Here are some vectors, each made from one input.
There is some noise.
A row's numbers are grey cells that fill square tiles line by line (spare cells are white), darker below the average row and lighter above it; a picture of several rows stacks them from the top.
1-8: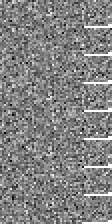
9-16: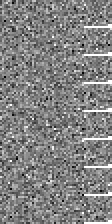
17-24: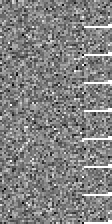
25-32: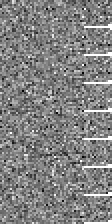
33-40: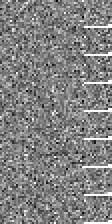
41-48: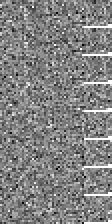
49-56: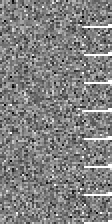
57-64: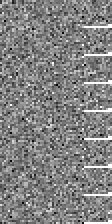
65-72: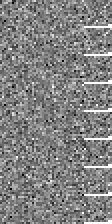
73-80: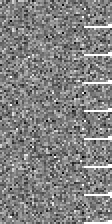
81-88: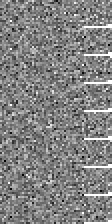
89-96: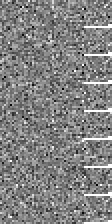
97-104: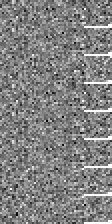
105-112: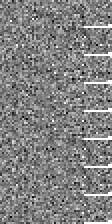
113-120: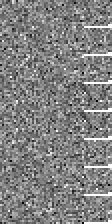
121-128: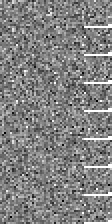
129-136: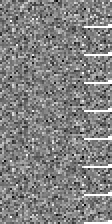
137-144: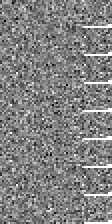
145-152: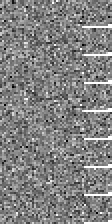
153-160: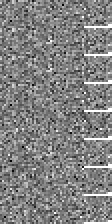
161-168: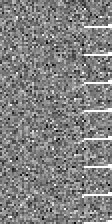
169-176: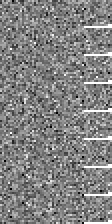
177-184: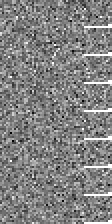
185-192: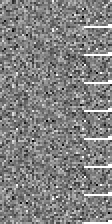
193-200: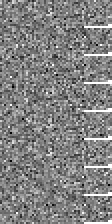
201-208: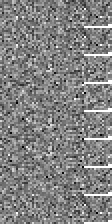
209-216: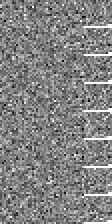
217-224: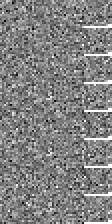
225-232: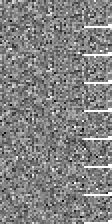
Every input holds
either a point on a 6-point line, or a point on each of four 7-point lines.
